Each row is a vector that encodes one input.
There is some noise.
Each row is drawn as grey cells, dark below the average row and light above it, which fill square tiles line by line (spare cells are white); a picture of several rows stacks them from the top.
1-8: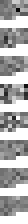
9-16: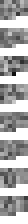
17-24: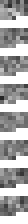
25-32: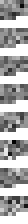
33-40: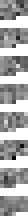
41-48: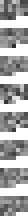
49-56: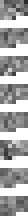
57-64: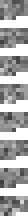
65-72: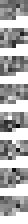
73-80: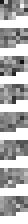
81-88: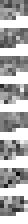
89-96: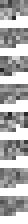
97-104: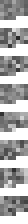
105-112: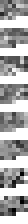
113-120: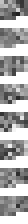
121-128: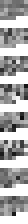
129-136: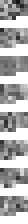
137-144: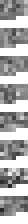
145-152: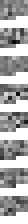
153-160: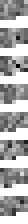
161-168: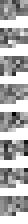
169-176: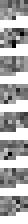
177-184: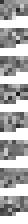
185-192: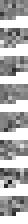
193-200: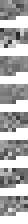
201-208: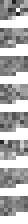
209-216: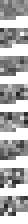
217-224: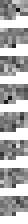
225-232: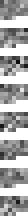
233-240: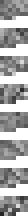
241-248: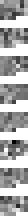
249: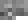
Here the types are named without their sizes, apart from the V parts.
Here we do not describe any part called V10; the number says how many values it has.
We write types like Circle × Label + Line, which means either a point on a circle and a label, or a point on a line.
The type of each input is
((Bool × Bool × Bool + V10) × V10 + Line) × Label.
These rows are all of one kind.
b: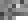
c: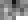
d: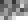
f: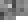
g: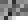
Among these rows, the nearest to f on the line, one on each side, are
c and g.
